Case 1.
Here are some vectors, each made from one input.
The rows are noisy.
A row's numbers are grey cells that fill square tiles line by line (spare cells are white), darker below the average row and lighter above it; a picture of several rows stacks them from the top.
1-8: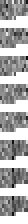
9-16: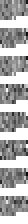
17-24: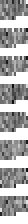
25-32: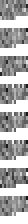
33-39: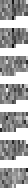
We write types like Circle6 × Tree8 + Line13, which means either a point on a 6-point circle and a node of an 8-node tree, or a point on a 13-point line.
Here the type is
Bool × Line6.
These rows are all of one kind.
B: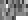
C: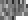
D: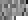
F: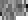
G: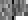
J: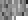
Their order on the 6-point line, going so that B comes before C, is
F, J, D, B, C, G.
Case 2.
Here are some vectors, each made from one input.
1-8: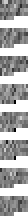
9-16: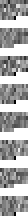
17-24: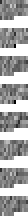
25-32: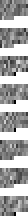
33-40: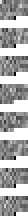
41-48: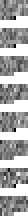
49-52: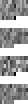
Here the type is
Bool × Label7.
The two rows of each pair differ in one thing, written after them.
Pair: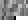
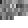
the true/false value
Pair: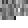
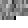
the label
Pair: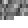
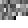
the true/false value
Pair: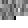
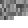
the true/false value
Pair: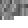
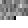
the true/false value
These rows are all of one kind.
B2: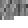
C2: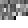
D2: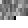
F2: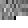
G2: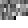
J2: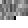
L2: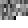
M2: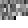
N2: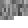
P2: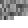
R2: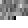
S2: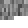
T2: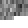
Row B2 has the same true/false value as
N2, P2, S2 and T2.
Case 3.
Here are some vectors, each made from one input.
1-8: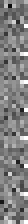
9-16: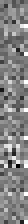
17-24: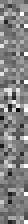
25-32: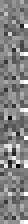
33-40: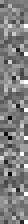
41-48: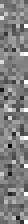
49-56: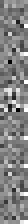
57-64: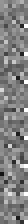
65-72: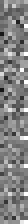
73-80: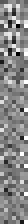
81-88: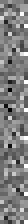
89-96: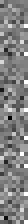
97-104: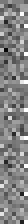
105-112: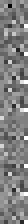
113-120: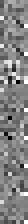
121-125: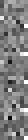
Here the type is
List2(Line4).
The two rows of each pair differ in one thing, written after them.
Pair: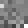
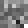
the place on the 4-point line in item 1 of the list
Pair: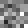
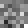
the place on the 4-point line in item 2 of the list
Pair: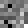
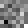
the place on the 4-point line in item 2 of the list
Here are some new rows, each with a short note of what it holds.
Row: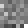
a list of two items
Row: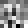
the empty list
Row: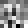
the empty list
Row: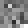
a list of one item
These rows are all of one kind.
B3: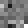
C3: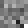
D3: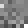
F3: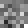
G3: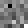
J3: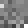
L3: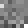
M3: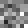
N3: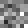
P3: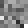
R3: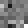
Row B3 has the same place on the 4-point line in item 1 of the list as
D3, J3, L3 and R3.
